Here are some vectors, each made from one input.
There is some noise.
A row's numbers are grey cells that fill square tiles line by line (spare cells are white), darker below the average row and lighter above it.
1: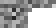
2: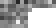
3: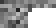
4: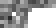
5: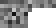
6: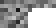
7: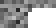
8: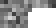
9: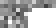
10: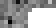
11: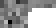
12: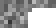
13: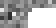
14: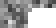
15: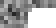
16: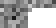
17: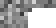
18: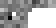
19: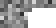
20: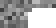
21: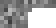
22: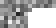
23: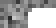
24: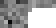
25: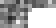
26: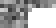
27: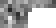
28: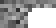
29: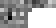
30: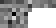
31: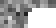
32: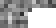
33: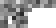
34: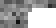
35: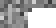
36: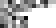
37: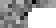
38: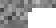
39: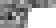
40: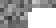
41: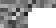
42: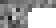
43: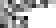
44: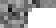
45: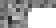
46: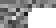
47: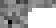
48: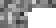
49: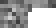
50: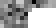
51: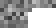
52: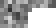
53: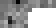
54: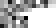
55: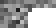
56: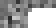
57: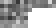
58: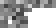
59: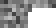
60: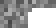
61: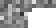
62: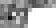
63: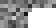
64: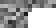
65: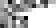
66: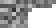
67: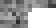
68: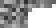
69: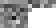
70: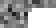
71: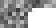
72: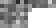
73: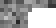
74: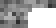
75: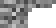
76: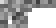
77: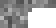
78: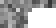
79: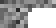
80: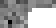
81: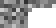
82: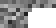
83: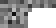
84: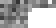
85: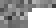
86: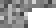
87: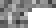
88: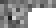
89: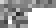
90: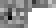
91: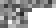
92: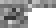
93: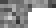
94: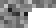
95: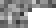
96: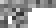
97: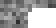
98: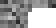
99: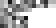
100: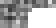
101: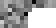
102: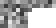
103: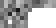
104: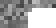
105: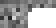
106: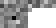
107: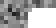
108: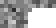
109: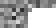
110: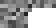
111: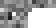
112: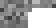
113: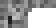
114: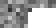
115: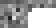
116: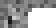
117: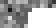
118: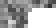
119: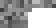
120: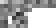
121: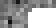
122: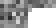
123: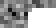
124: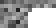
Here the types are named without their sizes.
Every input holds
a list of points on a circle.
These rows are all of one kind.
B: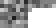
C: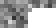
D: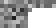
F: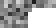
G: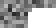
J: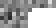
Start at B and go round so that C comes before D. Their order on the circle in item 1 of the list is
B, J, F, G, C, D.
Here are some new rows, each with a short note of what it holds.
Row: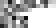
the empty list
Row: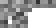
a list of two items
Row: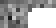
a list of one item
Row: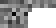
a list of one item
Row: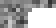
a list of two items
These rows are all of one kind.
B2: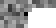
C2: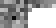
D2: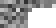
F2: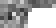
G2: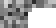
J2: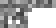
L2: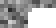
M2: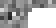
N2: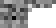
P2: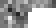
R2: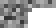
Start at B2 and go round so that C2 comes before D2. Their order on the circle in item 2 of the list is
B2, M2, P2, G2, J2, C2, L2, N2, F2, R2, D2.
